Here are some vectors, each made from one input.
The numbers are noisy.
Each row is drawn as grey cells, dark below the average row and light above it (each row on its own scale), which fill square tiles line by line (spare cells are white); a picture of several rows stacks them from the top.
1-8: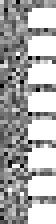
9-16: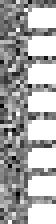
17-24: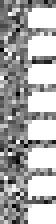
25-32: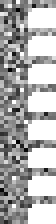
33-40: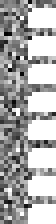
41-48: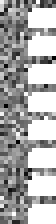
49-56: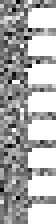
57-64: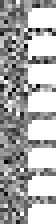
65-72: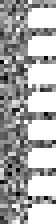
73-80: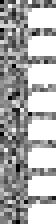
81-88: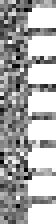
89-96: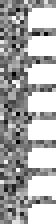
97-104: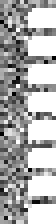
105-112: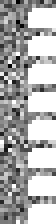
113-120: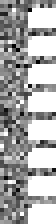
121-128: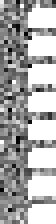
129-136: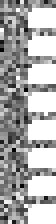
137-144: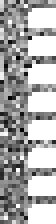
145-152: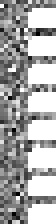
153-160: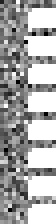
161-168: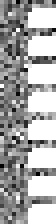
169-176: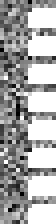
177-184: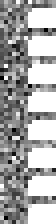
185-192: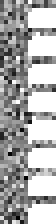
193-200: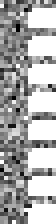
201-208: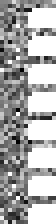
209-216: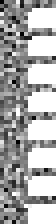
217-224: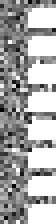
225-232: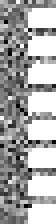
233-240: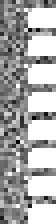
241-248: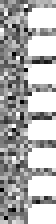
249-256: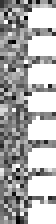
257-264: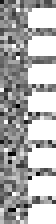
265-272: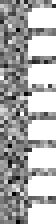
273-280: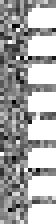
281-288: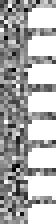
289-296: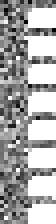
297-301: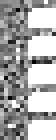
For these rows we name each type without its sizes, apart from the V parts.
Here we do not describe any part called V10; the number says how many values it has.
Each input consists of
a list of items, each a true/false value and a value of V10.
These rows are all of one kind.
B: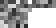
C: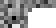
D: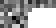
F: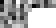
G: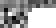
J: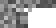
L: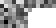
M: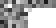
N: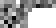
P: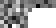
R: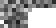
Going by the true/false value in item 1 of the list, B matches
F, L and M.
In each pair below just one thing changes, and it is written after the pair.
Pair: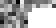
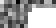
the true/false value in item 1 of the list
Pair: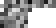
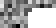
the value of V10 in item 2 of the list
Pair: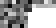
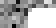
the true/false value in item 1 of the list
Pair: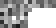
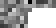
the true/false value in item 1 of the list
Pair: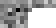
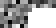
the true/false value in item 1 of the list
